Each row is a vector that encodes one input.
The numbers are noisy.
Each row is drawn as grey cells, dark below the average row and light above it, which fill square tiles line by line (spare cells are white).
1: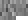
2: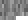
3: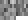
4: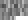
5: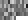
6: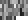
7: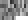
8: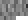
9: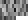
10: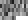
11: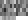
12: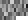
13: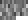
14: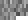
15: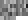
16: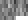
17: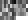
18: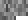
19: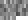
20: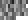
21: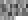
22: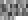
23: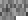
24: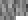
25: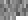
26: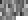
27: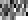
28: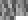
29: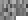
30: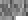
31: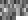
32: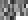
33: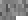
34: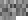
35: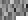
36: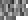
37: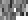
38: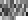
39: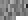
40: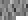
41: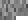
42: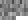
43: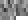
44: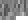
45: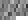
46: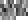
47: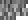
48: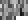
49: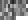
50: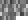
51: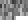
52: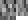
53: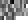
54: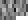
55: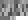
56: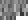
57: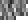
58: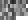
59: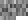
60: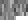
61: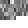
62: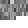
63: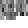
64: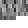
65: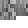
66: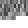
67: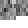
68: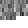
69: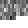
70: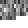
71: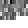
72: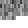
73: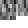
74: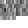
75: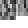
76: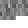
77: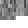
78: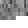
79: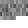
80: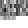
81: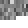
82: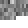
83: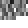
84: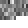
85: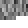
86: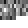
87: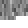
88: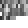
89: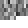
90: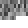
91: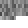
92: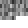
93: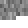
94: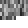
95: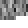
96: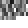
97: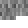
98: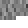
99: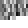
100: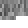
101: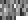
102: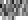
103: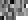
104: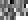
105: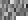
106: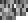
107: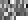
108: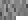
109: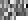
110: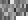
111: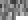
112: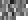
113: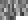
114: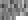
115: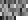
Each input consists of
a point on a 6-point circle and a true/false value.
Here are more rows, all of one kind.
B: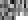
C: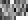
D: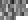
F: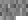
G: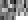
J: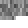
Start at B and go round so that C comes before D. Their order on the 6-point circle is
B, G, J, F, C, D.
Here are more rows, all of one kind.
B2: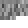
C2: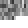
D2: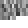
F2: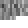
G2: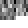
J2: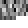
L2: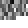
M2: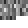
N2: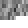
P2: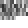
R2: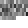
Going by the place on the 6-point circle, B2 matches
C2, F2, N2 and P2.
